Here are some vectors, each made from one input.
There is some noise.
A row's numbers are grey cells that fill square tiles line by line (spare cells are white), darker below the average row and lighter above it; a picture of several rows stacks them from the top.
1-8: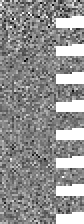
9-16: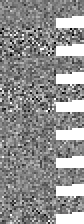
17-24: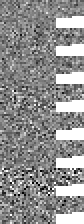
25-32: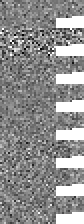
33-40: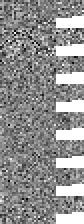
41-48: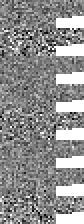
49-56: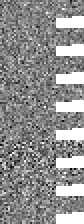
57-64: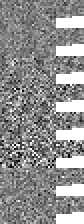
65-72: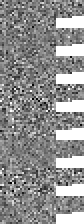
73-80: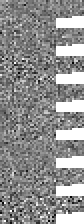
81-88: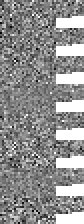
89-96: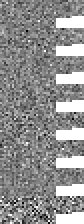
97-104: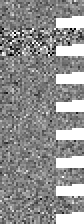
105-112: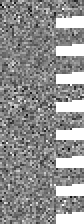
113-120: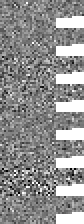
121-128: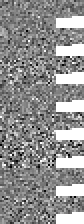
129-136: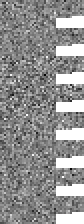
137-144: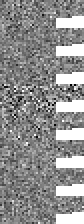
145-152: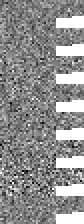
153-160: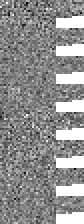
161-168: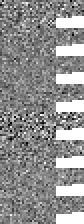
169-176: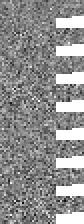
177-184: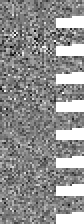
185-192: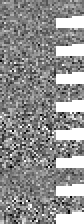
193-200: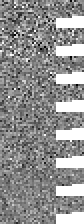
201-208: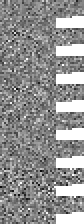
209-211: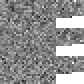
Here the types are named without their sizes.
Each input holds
a point on a circle and a point on a line, together with either a fixed value, or three true/false values.
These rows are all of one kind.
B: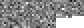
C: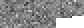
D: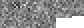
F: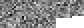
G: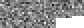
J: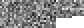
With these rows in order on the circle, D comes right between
B and G.
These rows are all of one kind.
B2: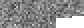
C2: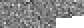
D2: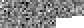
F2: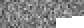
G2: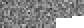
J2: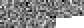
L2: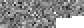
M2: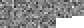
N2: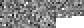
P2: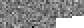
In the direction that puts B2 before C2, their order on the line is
N2, B2, G2, P2, F2, C2, M2, L2, D2, J2.
